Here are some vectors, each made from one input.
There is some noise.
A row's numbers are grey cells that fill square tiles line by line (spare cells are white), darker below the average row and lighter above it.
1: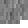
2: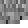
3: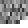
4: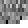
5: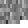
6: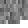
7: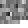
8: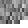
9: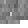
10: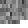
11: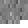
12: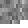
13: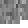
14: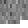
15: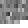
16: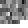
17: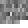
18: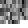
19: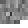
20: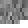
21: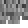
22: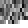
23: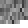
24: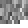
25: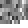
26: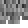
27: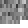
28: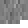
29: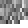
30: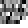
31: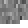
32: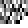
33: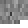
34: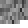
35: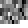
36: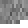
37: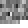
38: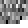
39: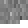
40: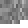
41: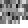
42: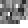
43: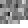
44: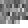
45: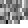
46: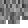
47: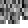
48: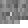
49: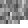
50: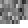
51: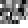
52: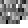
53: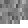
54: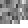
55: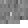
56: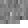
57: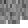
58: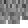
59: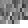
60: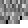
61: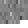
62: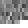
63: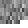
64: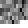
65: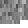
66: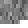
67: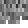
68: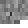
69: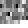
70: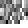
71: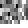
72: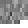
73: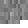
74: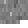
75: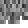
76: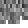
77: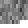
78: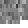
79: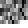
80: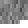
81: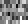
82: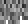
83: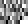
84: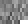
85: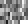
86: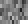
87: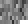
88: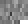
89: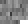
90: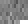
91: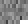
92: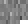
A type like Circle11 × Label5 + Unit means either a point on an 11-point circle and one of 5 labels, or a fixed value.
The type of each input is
(Bool × Line4 + Line5) × Line5.
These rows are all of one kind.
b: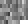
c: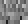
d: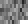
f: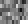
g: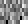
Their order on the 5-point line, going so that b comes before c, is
b, g, f, c, d.
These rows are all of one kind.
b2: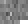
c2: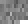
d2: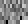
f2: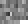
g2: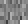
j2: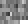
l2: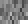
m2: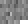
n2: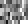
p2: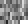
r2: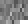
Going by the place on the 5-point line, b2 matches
d2, f2 and j2.
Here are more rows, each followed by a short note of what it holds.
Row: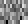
a point on a 4-point line, a point on a 5-point line and a true/false value
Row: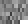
a point on each of two 5-point lines
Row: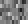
a point on a 4-point line, a point on a 5-point line and a true/false value
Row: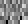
a point on a 4-point line, a point on a 5-point line and a true/false value
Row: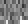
a point on each of two 5-point lines
